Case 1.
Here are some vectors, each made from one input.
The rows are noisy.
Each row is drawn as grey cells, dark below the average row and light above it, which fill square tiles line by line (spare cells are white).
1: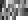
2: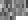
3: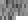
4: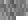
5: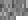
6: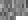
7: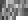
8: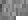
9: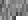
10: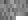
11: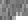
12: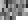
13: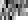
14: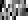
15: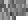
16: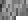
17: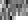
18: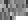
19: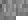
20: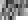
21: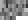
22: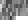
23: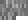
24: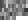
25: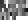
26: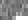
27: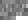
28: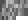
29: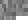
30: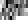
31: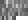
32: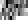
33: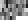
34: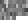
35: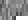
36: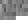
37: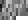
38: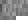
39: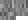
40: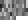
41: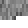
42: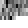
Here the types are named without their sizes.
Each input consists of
three true/false values.
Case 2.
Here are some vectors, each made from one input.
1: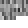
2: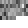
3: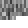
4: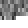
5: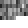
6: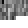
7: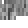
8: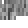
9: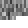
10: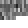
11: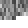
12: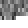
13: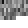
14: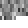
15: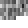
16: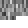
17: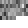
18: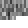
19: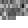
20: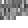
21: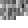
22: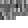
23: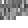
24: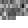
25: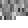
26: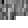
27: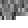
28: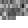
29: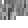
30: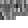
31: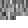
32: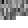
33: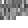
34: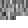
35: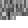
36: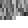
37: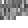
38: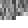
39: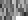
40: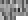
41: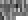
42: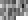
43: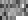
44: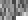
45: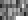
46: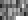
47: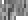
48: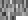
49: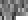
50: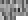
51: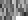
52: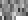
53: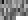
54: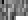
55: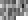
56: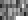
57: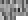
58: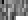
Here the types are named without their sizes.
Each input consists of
four true/false values.
